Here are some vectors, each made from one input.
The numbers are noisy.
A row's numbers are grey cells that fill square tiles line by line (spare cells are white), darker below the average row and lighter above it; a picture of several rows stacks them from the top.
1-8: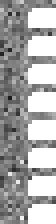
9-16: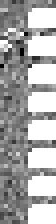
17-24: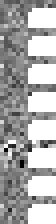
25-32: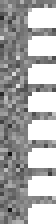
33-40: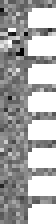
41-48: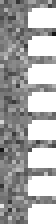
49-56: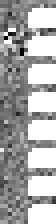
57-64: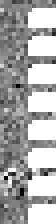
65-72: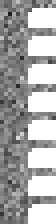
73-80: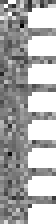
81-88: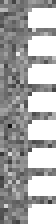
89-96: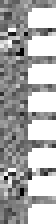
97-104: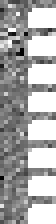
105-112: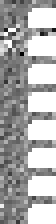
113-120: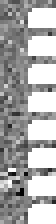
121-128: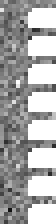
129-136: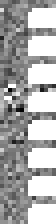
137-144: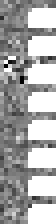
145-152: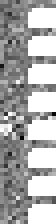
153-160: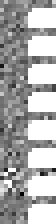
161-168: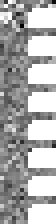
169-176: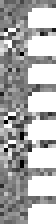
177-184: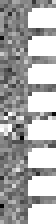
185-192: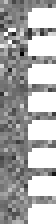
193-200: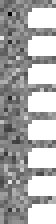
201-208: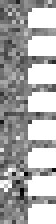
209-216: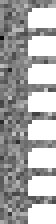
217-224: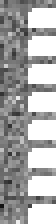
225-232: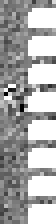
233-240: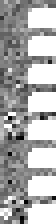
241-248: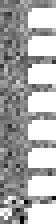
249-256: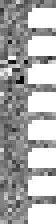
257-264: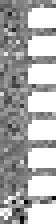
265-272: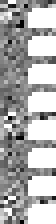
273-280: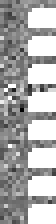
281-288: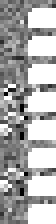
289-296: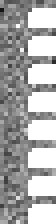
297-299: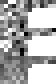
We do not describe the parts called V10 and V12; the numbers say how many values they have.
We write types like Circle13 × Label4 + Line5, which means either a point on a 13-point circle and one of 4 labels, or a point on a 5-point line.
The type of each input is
(Bool × Bool × Bool + Unit) × V10 × V12 + Line9.
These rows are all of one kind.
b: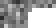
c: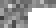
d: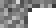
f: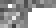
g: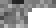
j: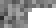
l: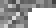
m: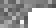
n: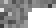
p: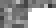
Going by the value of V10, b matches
c, f, g and l.
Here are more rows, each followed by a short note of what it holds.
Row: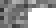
three true/false values, a value of V10 and a value of V12
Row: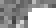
three true/false values, a value of V10 and a value of V12
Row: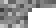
three true/false values, a value of V10 and a value of V12
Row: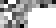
a point on a 9-point line
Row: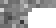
a value of V10 and a value of V12
